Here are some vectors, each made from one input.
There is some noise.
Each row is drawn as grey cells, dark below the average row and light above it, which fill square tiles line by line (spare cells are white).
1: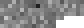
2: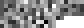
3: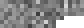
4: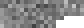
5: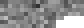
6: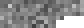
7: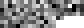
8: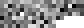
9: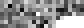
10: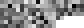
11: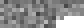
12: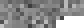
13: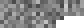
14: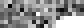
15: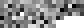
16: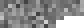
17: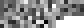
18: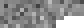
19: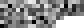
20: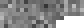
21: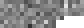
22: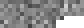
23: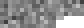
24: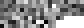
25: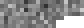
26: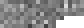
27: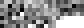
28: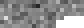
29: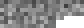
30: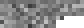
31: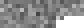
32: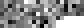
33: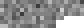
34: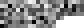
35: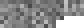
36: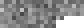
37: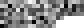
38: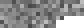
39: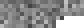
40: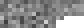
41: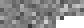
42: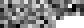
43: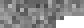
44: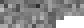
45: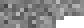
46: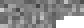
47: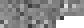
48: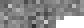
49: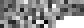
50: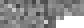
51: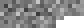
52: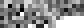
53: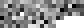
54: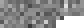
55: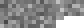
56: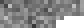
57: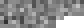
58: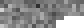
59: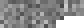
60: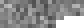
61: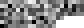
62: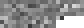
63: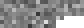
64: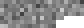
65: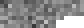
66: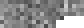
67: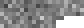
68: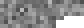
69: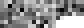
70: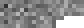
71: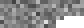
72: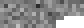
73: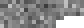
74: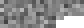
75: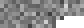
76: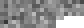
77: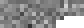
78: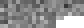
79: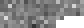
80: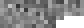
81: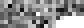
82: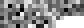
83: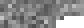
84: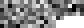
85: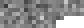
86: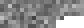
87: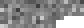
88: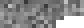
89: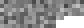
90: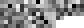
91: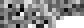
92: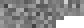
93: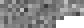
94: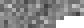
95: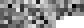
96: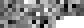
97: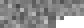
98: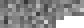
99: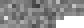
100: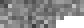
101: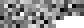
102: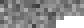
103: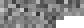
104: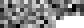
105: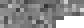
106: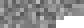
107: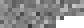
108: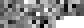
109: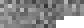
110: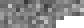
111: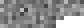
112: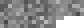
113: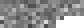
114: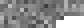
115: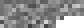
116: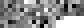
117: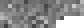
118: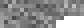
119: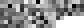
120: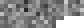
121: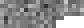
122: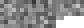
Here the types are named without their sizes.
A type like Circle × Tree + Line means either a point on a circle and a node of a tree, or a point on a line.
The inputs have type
(Bool × Bool × Bool + Unit) × Line × Line + Tree.
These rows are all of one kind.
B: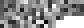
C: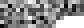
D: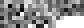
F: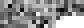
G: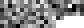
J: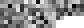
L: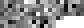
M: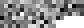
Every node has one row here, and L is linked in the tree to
B and F.
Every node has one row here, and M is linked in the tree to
D.
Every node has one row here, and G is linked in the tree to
J.
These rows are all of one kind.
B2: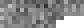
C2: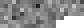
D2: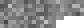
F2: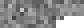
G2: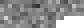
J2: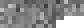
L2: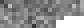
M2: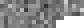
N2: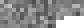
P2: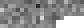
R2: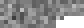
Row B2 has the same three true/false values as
F2, J2 and R2.
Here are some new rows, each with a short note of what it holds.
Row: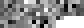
a node of a tree
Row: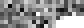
a node of a tree
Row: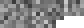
a point on each of two lines
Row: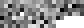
a node of a tree
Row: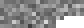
a point on each of two lines
